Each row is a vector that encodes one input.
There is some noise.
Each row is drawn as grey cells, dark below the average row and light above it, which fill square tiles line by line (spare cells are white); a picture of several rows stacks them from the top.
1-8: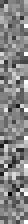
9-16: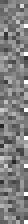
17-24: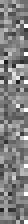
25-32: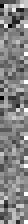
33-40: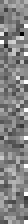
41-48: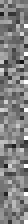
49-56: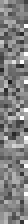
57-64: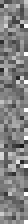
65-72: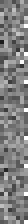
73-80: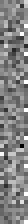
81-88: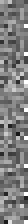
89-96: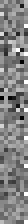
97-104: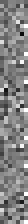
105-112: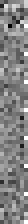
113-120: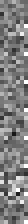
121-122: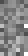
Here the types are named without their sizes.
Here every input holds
either a point on a line, or four true/false values.
